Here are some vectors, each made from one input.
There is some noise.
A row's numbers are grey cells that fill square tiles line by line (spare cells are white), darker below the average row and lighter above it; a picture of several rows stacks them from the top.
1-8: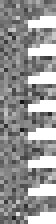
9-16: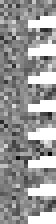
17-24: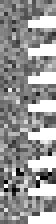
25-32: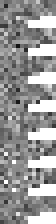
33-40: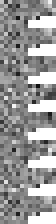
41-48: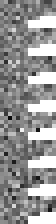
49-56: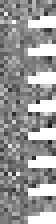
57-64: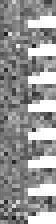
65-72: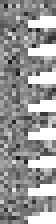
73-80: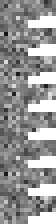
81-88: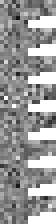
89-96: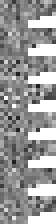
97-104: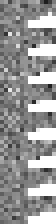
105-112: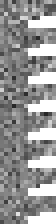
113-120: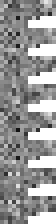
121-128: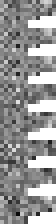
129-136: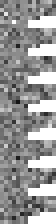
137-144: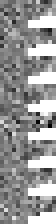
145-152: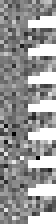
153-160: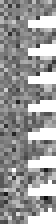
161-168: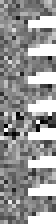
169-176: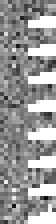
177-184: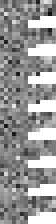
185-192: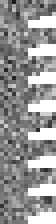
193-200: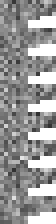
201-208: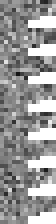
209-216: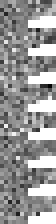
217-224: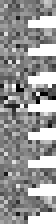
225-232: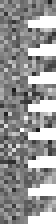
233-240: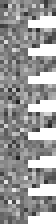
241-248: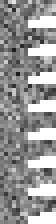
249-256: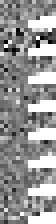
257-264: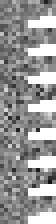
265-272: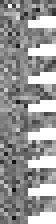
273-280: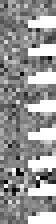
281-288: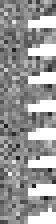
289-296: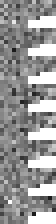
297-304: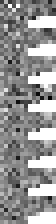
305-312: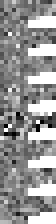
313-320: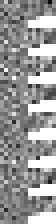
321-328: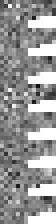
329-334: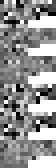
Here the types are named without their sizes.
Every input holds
a list of points on a line.
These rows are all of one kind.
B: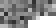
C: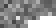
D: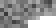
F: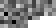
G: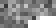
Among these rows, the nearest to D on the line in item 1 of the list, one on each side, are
C and F.
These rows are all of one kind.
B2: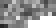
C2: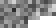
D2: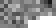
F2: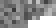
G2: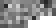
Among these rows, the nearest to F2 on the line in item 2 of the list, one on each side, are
B2 and G2.
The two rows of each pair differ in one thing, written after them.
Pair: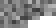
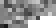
the place on the line in item 1 of the list
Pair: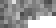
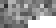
the place on the line in item 1 of the list
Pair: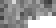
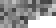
the place on the line in item 1 of the list
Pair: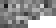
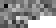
the place on the line in item 2 of the list
